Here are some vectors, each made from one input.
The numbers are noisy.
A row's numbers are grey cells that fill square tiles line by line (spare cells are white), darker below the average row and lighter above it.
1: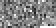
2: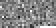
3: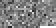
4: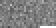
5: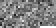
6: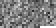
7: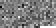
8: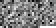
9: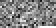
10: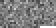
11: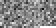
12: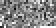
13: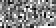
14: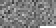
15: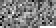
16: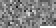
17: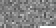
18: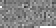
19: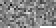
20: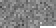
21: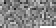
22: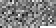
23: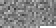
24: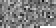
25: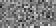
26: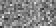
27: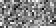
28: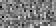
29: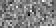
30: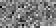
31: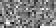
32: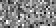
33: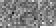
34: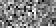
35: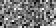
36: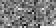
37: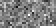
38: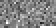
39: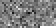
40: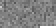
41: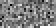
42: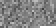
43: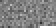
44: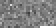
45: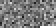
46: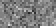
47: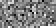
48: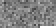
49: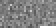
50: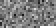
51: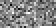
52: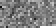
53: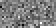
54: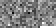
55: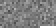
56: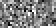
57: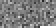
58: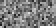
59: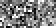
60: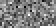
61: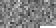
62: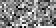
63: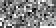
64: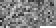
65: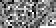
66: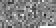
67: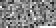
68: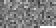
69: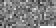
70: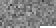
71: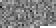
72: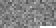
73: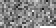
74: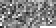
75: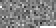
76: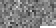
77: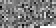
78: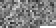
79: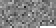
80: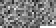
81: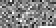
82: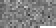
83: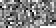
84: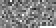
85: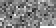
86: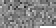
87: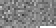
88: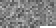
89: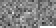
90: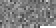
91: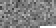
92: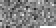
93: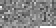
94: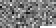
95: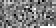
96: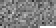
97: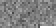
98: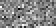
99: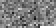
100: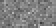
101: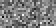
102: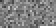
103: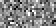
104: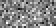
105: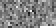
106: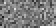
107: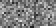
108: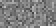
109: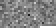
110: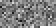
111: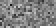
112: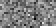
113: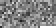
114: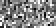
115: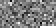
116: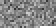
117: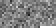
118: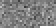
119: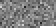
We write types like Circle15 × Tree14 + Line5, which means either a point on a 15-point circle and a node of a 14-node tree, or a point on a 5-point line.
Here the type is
Bool × (Line7 + Line8).
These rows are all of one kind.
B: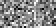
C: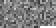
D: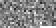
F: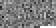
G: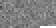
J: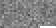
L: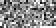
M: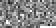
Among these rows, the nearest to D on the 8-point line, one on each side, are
F and L.
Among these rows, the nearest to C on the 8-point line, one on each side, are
J and L.
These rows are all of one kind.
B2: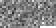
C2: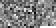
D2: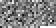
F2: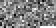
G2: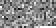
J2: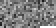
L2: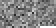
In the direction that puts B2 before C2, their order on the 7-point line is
B2, L2, G2, F2, J2, D2, C2.
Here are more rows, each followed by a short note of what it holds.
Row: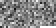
a point on an 8-point line and a true/false value
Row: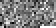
a point on a 7-point line and a true/false value
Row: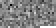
a point on a 7-point line and a true/false value
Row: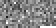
a point on an 8-point line and a true/false value
